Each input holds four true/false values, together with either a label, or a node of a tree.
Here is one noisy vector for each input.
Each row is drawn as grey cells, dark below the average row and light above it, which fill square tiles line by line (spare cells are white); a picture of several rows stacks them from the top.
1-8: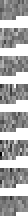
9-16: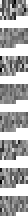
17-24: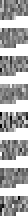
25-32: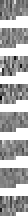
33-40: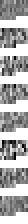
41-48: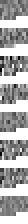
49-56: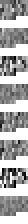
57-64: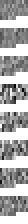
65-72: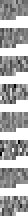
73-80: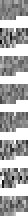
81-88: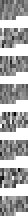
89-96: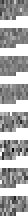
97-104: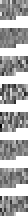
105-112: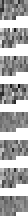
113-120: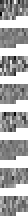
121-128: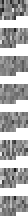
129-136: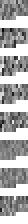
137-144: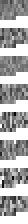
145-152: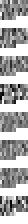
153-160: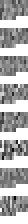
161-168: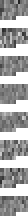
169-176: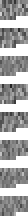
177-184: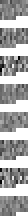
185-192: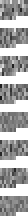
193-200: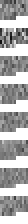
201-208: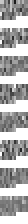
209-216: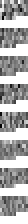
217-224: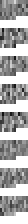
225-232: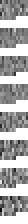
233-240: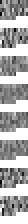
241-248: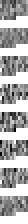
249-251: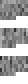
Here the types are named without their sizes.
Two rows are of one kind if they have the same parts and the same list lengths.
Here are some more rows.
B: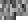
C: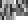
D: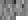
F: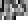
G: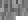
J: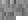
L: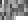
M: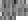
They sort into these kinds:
B, D, J, L, M
C, F, G

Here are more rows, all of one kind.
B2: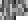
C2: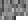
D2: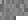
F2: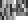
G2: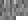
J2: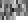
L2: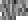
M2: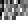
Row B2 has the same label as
D2 and L2.
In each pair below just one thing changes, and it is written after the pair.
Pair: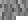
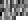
one of the four true/false values
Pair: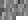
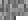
one of the four true/false values
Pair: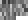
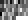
one of the four true/false values
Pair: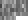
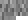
the label
